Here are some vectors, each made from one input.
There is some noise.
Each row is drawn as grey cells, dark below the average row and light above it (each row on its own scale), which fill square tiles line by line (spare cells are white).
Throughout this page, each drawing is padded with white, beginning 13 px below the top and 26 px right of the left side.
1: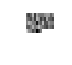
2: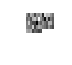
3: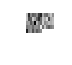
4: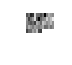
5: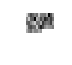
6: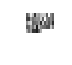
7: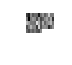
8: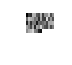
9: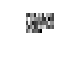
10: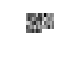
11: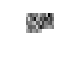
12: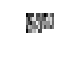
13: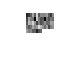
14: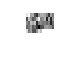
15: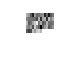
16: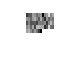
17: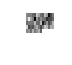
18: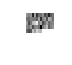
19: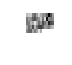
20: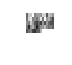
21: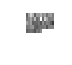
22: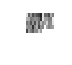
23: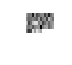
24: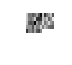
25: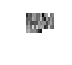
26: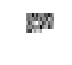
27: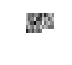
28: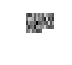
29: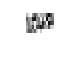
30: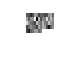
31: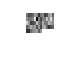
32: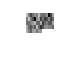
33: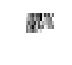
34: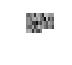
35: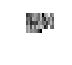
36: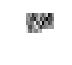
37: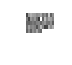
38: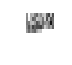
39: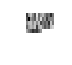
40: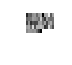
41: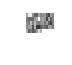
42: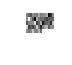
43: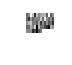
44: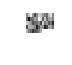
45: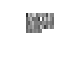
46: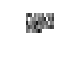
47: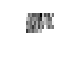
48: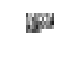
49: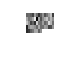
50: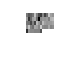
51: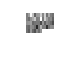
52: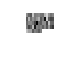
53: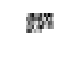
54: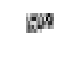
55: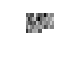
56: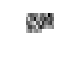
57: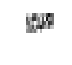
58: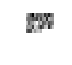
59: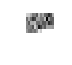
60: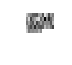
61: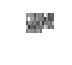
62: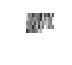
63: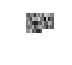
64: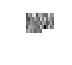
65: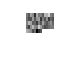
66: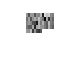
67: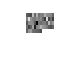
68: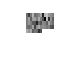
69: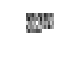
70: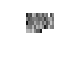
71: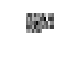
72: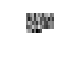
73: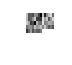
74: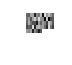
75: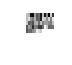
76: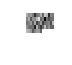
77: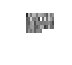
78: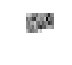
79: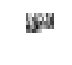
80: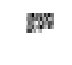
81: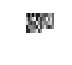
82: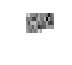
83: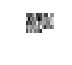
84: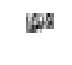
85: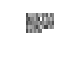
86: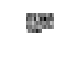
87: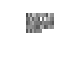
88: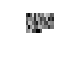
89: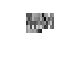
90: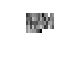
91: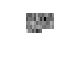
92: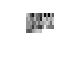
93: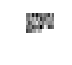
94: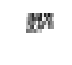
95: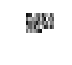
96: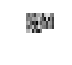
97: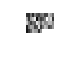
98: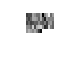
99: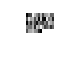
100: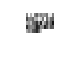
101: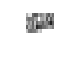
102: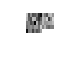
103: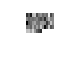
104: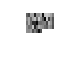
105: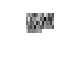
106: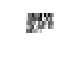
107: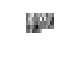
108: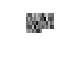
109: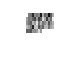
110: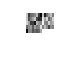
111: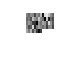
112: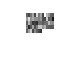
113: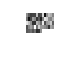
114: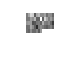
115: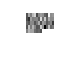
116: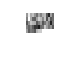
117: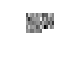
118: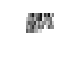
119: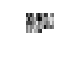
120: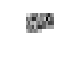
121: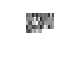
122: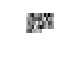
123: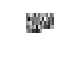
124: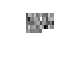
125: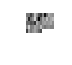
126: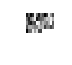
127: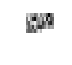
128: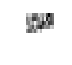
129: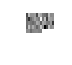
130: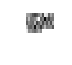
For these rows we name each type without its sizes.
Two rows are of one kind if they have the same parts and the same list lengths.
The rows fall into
2 kinds.
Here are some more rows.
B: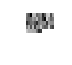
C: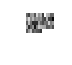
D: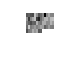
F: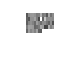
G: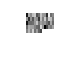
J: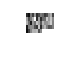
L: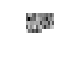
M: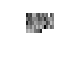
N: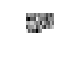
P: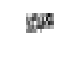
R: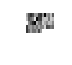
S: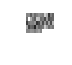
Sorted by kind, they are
B, C, F, G, L, M, N, P, S
D, J, R

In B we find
a node of a tree and three true/false values.
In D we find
a point on a line and a node of a tree.
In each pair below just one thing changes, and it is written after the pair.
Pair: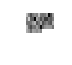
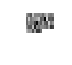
the node of the tree
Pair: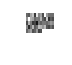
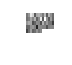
one of the three true/false values
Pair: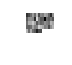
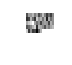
one of the three true/false values
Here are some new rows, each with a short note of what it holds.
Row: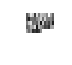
a node of a tree and three true/false values
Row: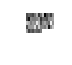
a point on a line and a node of a tree
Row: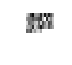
a point on a line and a node of a tree
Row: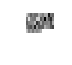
a node of a tree and three true/false values
